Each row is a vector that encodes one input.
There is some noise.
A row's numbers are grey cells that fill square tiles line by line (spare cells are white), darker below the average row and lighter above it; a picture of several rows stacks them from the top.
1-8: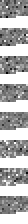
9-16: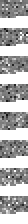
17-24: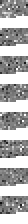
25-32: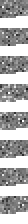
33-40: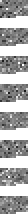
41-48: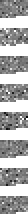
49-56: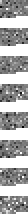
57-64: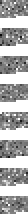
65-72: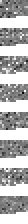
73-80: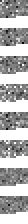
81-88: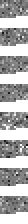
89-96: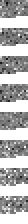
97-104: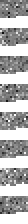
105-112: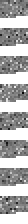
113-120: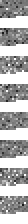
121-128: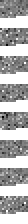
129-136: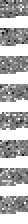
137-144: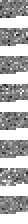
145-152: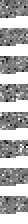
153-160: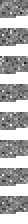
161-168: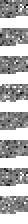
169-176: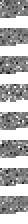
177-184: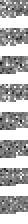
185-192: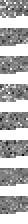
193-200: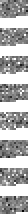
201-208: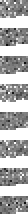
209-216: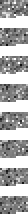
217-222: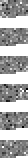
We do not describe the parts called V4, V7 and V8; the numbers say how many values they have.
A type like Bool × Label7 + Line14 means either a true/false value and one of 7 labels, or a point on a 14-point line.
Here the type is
Bool × (Line5 + Line9) + V4 × V7 + V8.
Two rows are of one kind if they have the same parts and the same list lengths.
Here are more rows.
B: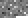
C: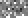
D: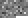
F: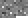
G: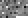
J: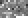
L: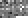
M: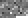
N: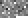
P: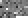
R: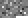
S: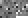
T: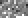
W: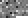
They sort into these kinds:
B, D, F, M, R
C
G, J, N, T, W
L, P, S

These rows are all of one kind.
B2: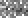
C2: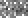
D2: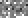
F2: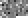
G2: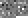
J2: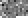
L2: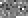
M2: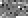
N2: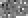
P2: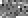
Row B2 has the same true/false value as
C2 and D2.
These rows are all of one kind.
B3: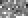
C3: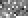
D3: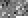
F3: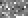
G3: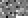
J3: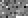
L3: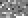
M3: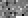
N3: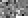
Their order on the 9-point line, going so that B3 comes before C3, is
M3, N3, G3, F3, J3, L3, B3, D3, C3.
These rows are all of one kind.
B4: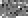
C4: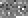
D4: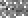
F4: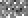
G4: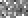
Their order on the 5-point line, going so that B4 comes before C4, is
B4, C4, F4, G4, D4.
